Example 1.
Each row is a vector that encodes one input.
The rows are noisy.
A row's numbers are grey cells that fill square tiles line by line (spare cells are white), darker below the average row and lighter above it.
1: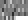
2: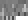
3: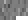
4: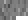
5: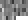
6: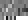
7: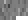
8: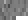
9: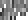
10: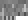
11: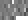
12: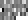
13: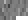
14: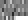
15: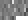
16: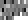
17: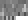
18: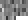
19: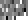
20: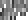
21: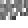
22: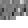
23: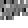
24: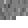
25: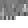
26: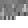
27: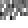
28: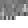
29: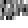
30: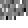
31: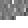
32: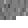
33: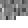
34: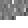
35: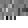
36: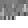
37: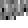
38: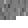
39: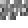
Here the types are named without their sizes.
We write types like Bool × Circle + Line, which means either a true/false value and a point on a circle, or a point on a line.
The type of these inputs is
Line × Line.
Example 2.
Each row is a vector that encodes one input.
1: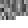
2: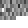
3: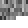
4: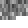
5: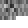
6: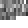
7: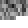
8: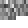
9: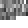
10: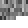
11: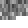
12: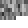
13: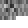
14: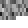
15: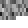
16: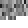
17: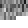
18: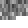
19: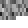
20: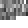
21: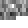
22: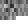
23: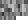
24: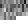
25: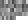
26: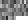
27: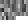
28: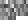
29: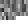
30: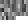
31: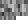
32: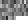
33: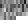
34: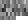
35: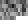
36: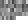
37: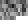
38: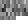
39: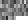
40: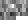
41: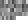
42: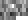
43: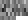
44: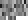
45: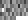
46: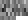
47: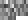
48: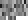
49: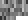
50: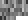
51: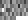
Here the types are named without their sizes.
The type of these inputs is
Bool × Bool × Bool × Bool.
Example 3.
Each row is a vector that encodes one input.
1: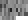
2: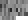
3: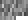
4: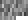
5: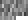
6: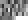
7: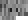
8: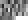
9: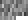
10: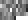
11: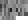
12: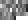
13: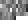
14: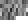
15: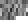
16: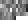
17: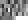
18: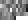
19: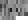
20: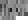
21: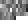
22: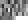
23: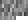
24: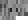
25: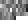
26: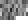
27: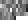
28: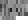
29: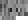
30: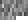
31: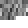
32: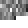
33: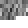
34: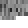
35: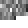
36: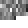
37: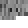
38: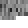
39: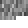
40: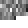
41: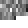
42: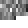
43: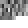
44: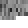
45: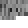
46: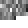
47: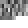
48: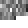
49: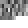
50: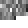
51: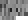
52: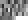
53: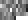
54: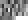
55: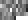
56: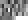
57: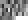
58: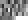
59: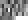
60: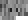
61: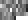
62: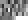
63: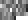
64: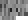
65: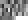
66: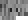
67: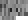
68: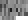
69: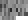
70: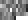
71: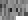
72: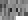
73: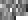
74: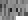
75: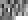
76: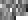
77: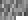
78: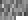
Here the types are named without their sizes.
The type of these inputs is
Line.
